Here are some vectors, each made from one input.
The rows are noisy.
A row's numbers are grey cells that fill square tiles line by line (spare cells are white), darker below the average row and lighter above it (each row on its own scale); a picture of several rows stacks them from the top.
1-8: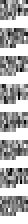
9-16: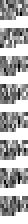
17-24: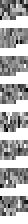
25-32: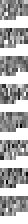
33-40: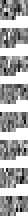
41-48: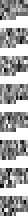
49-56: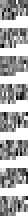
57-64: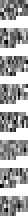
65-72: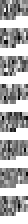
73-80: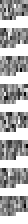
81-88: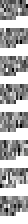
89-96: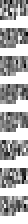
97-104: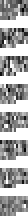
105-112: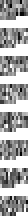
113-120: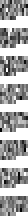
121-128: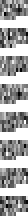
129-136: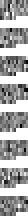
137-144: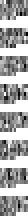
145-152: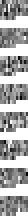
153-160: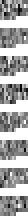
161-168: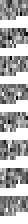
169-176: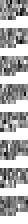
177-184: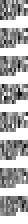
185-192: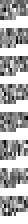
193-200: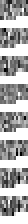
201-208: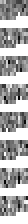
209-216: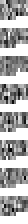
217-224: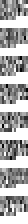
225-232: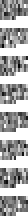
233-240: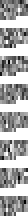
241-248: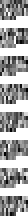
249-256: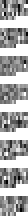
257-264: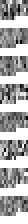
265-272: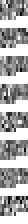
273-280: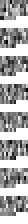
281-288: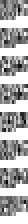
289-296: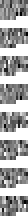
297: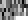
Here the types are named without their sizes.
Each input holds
a label, together with either a fixed value, or a node of each of two trees.
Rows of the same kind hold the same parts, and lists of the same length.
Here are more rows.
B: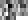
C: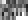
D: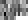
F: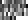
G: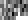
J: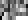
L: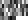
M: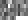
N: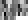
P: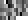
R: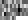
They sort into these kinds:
B, C, F, G, J, L, P
D, M, N, R

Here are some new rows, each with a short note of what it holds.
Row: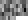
a label and a node of each of two trees
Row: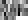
a label
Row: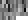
a label and a node of each of two trees
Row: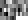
a label
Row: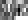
a label
